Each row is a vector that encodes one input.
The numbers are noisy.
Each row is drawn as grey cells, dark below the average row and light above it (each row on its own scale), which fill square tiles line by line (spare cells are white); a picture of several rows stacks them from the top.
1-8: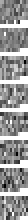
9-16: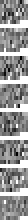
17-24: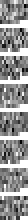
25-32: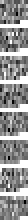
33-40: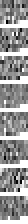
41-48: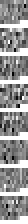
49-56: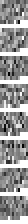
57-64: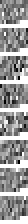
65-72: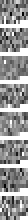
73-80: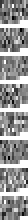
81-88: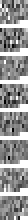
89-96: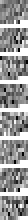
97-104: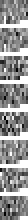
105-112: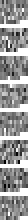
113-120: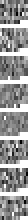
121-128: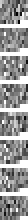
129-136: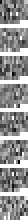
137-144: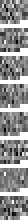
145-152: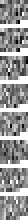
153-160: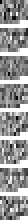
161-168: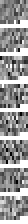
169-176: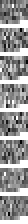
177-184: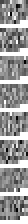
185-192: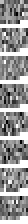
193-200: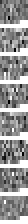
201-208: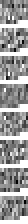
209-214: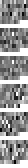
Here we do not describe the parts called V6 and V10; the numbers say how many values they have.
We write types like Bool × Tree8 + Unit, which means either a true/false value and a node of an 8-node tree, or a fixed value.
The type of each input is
Bool × V6 + (Circle8 + Unit) × V10.
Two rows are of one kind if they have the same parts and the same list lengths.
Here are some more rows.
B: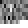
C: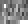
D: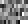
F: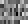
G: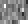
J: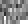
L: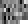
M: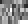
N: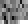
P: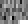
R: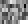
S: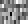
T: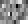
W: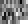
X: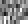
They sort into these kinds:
B, L, N, P, W
C, G, J, M, R, S, T, X
D, F

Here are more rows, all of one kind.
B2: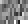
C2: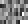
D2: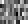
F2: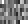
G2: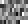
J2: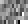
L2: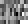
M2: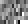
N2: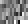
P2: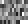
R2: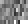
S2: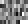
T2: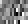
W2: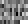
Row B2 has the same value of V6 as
C2, N2 and S2.
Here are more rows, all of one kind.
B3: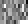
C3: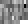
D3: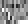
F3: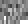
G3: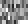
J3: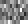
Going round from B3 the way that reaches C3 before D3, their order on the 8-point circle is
B3, G3, C3, F3, D3, J3.
